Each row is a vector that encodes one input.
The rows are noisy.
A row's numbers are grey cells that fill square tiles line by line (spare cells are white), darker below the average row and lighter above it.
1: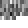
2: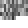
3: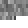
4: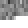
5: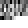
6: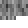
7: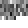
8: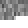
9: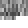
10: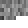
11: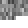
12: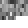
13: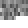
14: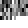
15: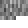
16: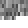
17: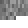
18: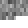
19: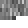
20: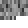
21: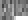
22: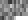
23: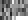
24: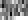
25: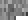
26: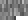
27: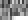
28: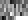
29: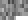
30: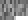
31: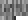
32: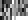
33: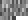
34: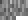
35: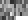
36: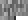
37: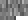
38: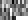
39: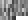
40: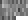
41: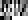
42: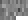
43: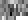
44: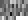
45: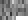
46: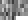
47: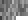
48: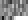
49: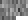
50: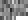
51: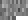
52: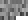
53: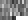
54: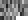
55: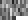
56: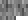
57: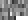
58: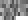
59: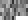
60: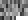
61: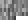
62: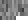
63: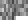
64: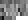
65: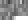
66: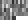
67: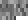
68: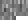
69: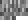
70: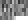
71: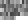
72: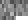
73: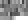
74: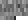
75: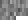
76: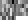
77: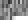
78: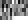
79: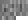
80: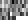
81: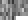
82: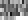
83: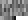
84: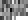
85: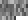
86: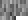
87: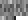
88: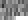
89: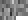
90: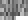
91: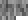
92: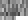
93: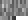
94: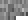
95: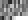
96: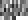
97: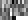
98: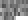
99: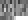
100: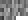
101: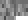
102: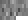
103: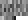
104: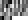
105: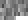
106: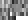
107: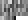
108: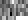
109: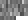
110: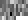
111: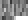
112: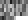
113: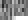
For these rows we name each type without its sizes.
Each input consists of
either a point on a circle, or a point on a line and a true/false value.
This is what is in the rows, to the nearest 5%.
About 60% of them hold a point on a circle. The rest hold a point on a line and a true/false value.
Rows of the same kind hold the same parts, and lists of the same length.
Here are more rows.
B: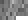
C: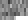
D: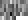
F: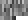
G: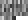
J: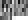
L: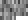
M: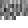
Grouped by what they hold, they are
B, D, F, G, L, M
C, J

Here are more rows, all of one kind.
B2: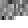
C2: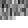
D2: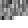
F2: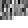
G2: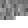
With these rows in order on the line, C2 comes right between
F2 and G2.
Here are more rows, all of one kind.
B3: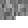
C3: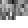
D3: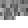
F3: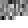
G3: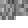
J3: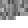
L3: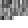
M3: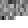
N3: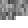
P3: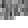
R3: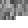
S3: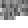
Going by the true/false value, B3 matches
D3, P3, R3 and S3.
